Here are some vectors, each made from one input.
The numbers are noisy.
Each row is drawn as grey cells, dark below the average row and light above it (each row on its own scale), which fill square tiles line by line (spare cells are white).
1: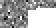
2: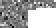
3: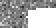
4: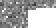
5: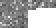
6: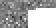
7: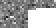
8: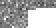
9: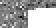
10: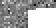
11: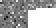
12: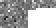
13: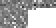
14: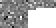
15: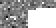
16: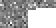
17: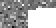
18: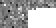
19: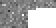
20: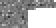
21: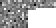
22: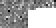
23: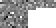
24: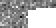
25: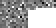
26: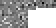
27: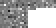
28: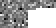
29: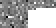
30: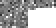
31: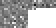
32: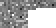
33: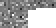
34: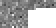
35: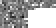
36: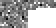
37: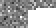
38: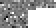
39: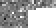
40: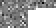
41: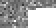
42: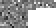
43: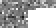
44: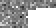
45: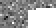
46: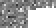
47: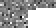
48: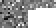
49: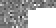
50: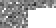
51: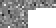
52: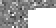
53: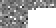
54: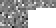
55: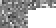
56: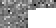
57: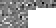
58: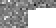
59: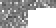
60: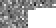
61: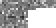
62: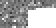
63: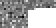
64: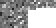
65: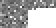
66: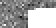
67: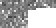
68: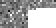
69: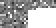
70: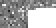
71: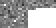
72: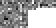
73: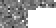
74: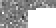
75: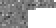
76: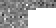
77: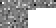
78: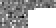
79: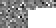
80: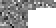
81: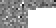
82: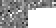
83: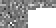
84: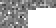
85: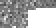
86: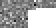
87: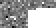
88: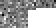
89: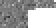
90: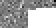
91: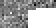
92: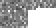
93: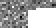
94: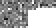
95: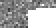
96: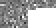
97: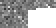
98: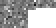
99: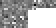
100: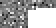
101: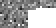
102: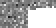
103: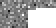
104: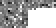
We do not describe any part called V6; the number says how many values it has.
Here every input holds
a point on a 9-point circle, together with either three true/false values, or a value of V6.
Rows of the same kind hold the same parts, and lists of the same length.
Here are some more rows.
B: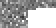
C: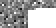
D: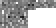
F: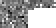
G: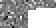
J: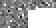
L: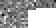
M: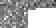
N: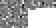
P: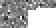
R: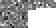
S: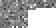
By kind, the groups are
B, C, D, F, G, P, R, S
J, L, M, N

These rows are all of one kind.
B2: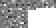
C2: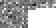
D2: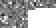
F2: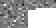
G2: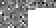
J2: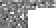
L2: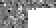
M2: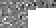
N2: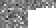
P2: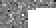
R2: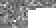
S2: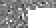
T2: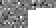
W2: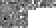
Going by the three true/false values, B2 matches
F2, L2 and P2.
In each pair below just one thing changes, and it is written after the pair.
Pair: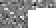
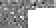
one of the three true/false values
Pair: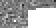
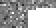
the place on the 9-point circle
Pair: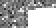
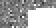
the place on the 9-point circle
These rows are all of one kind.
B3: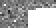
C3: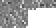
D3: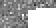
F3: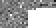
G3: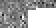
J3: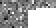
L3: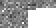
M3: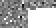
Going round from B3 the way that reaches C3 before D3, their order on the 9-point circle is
B3, L3, J3, C3, F3, D3, M3, G3.
